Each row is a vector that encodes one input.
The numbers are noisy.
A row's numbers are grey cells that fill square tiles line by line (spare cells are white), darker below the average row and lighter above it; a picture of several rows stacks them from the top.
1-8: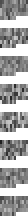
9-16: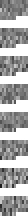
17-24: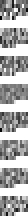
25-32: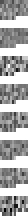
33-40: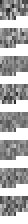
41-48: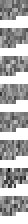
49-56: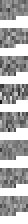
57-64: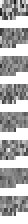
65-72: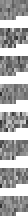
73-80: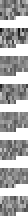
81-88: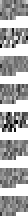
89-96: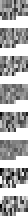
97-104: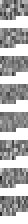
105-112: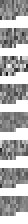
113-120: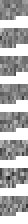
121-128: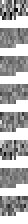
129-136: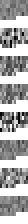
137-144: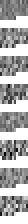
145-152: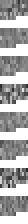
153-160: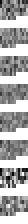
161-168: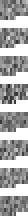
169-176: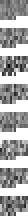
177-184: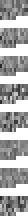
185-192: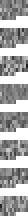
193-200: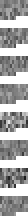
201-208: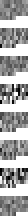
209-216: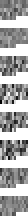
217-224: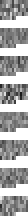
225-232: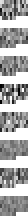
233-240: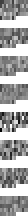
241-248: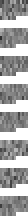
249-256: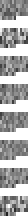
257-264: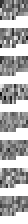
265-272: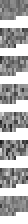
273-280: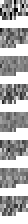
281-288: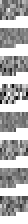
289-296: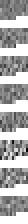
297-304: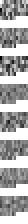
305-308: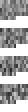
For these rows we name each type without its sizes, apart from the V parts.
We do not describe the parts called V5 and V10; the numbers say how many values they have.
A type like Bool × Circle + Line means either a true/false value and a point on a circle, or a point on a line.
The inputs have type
Bool × Bool × Bool × (Label + V5 × V10).
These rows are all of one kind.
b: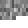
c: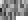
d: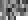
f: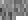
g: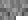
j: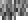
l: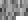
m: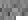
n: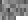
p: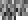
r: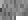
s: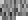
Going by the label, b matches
c, l and r.
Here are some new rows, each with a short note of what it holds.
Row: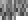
a label and three true/false values
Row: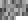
a label and three true/false values
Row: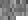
three true/false values, a value of V5 and a value of V10
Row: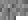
a label and three true/false values
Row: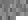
three true/false values, a value of V5 and a value of V10
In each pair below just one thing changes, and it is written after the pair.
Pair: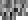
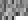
the value of V5
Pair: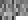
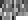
the value of V5
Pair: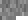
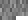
the value of V10
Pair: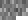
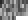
the value of V5
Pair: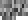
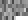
the value of V10
